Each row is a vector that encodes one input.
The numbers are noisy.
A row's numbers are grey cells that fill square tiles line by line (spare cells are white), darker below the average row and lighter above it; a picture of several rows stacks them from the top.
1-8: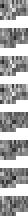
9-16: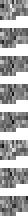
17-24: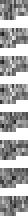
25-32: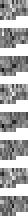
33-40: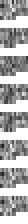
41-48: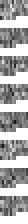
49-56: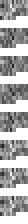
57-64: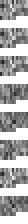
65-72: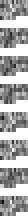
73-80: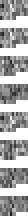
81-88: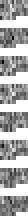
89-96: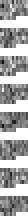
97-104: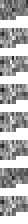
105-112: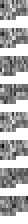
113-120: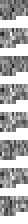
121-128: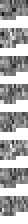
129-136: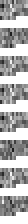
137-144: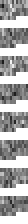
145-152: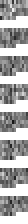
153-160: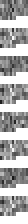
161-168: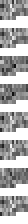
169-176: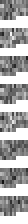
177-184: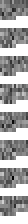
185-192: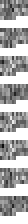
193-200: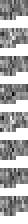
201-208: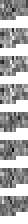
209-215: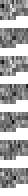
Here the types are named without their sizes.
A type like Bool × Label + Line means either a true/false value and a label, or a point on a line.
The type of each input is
Bool × Bool × Bool × Circle + Line × Line × Line.
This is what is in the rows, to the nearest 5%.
About 60% of them hold a point on a circle and three true/false values. The rest hold a point on each of three lines.
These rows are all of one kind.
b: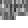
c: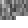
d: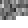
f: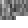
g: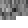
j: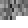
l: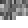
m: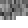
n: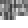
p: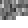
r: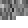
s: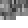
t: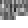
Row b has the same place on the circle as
l, n and t.
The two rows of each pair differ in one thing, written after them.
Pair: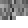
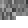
one of the three true/false values
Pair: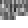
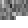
the place on the circle
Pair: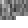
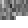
the place on the circle
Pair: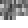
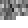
the place on the circle
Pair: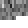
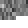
one of the three true/false values
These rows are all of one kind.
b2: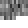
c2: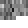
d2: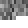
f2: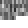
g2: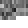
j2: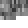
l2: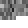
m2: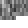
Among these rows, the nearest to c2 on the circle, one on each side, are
g2 and l2.
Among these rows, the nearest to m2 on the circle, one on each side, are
b2 and d2.
